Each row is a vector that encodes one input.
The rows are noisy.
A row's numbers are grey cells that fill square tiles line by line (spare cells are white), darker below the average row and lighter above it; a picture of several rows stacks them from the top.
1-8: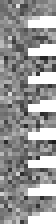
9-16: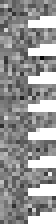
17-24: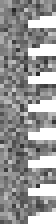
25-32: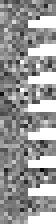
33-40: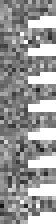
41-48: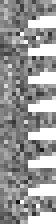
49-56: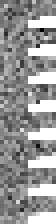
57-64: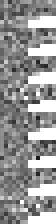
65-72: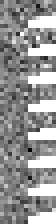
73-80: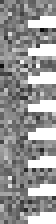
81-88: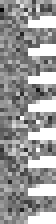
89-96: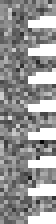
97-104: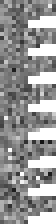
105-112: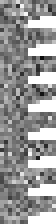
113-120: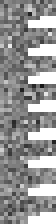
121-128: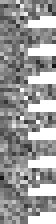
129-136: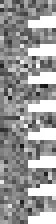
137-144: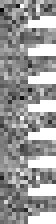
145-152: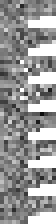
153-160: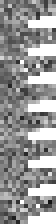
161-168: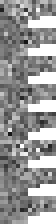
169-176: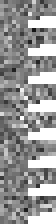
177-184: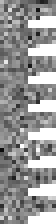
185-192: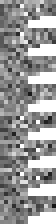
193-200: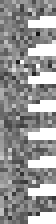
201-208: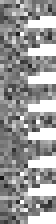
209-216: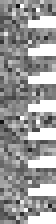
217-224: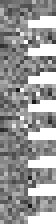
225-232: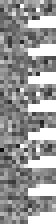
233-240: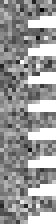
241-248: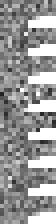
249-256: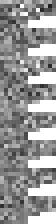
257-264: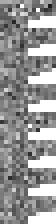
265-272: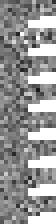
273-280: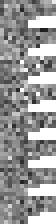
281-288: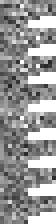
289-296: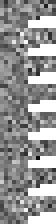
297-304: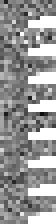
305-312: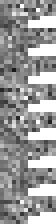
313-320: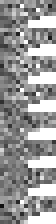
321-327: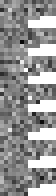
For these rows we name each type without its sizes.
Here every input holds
a node of a tree, together with a list of points on a circle.
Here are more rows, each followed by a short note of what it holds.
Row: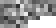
a node of a tree, together with the empty list
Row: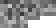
a node of a tree, together with a list of two items
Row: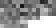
a node of a tree, together with a list of two items
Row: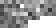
a node of a tree, together with the empty list
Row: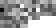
a node of a tree, together with the empty list
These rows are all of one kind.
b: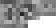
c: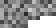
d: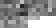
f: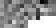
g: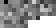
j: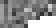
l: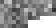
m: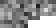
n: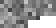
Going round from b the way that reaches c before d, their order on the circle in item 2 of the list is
b, g, f, c, m, d, n, j, l.
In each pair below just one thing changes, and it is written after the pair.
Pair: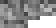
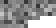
the place on the circle in item 2 of the list
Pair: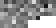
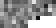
the node of the tree
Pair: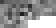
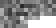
the node of the tree
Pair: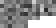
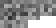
the node of the tree
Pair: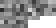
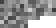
the place on the circle in item 2 of the list
